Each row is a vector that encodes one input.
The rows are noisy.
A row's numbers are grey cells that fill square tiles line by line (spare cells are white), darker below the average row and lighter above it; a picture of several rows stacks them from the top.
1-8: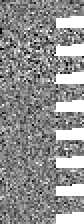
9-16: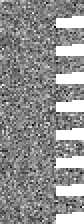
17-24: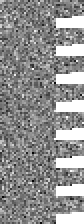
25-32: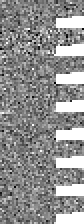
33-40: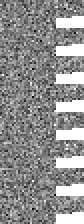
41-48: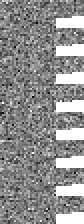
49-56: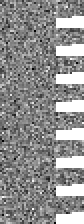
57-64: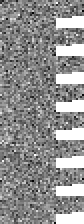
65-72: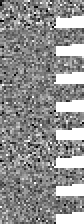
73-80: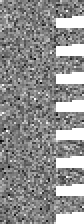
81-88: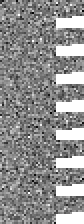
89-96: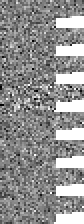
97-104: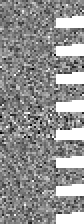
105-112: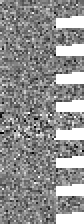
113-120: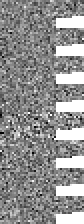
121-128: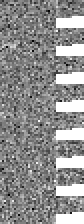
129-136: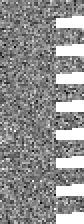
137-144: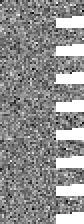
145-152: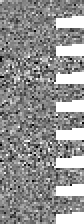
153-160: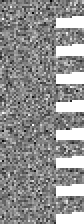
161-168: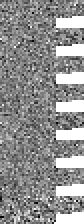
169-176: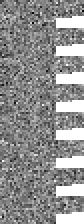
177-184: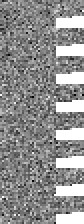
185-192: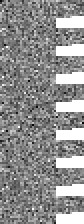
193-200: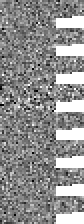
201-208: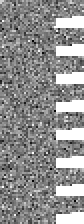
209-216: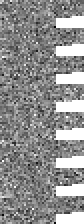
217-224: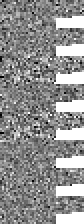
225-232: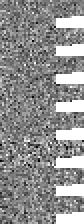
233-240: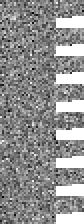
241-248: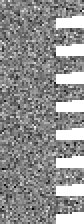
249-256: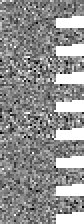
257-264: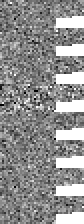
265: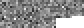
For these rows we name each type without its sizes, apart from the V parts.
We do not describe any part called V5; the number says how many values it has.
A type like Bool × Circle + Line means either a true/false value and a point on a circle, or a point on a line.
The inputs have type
Bool × Circle × List(Line + V5).
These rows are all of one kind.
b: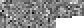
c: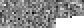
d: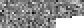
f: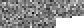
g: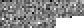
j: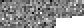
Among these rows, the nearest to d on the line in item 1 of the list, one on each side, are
c and f.
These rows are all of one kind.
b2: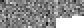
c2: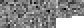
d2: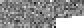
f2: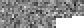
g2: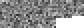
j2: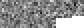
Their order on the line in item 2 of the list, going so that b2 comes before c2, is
f2, j2, d2, b2, c2, g2.
